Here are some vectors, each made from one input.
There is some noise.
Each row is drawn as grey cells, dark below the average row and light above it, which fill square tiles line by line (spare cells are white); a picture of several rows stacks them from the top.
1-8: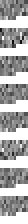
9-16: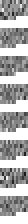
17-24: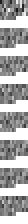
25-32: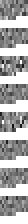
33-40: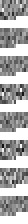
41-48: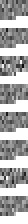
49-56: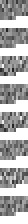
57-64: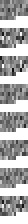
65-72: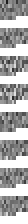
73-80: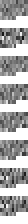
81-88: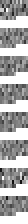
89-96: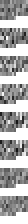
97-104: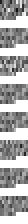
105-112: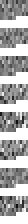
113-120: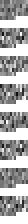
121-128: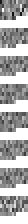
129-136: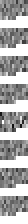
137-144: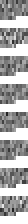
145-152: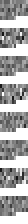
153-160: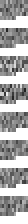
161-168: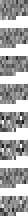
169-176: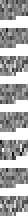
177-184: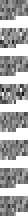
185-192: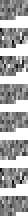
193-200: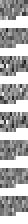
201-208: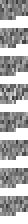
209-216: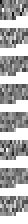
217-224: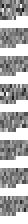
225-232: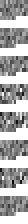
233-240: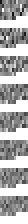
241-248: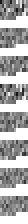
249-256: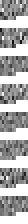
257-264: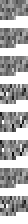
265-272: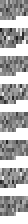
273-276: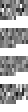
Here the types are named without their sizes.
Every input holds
either a label, or a point on a line and a true/false value.
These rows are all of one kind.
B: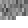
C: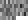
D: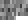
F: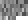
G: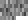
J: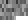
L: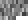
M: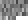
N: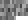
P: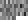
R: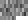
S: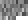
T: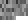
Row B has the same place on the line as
J and T.
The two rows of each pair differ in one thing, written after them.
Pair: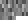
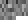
the place on the line
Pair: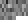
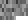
the place on the line
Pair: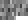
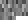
the place on the line
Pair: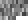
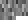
the true/false value
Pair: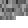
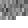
the true/false value
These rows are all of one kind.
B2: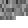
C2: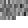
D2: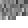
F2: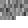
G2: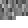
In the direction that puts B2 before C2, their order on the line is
G2, D2, B2, F2, C2.
